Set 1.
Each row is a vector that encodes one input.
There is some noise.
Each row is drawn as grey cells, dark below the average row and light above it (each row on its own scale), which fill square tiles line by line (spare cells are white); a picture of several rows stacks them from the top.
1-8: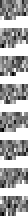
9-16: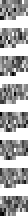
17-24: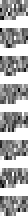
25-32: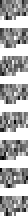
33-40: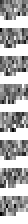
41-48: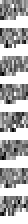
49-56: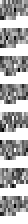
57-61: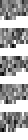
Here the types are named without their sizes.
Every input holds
a list of points on a line.
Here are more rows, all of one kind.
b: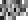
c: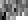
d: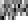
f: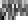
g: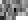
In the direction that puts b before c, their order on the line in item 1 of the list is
b, g, c, f, d.
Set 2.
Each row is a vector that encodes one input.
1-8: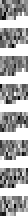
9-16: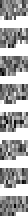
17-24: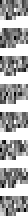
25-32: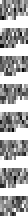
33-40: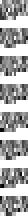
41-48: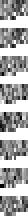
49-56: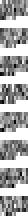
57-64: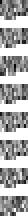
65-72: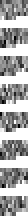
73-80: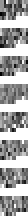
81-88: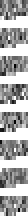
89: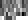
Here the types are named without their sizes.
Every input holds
a list of points on a line.
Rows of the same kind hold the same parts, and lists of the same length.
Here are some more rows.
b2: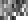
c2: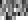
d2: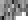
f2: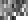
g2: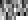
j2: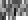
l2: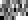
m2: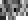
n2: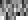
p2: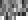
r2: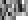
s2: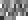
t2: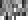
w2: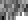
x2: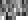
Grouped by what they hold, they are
b2, f2
c2, g2, n2, p2, t2, x2
d2, j2, l2, m2, r2, s2, w2

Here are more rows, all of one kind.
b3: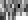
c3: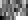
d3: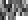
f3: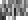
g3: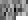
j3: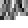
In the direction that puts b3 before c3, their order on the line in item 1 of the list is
g3, f3, d3, b3, j3, c3.
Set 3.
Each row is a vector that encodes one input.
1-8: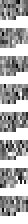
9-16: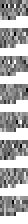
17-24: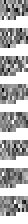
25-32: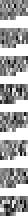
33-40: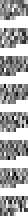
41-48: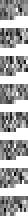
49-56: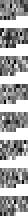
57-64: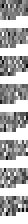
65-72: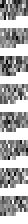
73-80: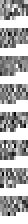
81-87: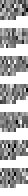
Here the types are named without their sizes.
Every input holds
a label and four true/false values.
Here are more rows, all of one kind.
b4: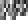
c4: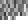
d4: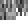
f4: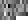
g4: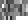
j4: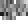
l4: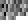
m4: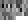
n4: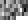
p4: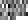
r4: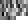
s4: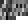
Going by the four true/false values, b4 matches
c4, d4 and l4.
